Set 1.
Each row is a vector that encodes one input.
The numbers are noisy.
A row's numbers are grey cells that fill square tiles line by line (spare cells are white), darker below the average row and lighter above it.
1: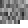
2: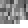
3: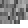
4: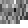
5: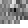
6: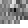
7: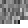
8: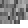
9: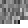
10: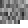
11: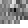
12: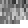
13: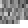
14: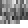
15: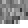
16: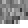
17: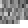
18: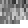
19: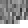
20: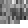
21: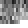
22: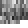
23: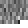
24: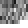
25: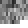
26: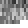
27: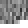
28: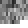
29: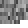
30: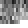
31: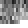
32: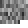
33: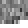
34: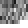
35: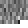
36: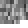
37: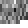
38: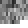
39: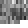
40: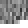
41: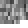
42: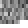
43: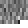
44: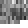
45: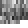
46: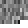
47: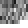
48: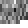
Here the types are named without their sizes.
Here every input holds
four true/false values.
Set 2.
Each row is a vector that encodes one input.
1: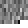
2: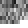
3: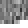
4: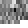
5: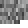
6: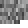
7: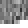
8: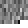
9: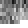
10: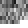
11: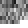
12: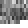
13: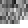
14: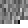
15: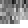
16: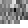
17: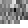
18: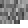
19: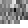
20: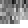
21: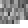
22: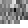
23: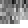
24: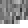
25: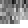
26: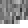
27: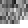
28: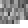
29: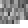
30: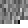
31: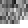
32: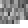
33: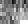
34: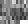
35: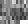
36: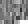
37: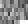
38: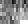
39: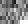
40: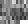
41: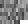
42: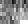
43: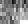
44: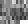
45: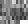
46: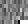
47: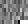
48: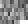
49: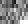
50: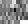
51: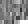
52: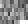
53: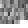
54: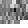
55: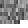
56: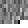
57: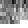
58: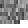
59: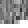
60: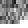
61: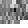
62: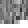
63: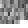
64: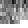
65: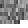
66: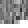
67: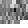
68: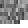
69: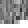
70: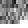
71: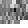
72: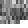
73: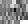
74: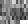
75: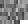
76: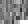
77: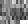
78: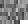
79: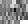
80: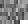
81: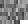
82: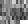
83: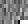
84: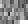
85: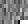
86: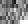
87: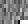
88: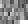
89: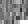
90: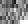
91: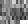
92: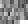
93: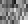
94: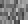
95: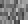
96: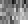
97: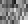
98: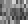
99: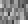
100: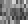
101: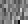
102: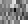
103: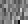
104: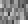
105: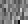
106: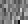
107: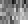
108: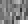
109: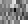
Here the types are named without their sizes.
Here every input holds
three true/false values.
